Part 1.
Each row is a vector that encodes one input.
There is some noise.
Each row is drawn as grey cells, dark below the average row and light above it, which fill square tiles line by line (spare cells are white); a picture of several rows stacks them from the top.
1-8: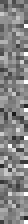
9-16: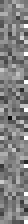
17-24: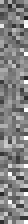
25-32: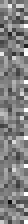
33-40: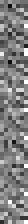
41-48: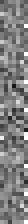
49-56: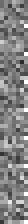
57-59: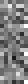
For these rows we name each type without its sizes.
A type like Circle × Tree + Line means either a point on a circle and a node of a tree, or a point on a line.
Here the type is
Line × Line.
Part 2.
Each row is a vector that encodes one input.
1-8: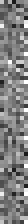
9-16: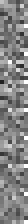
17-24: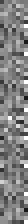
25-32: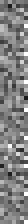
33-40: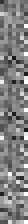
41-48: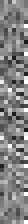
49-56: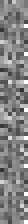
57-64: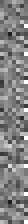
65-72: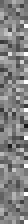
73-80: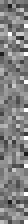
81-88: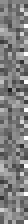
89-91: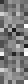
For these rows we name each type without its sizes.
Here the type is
Line × Line.
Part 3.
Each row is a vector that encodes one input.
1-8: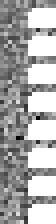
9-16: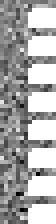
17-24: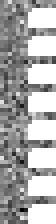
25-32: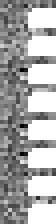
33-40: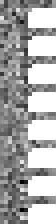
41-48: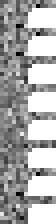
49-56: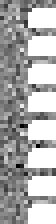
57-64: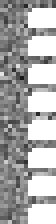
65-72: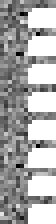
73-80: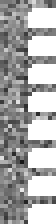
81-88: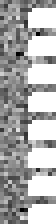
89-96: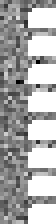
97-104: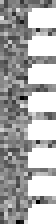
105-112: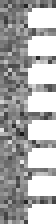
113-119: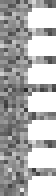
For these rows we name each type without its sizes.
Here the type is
Tree.
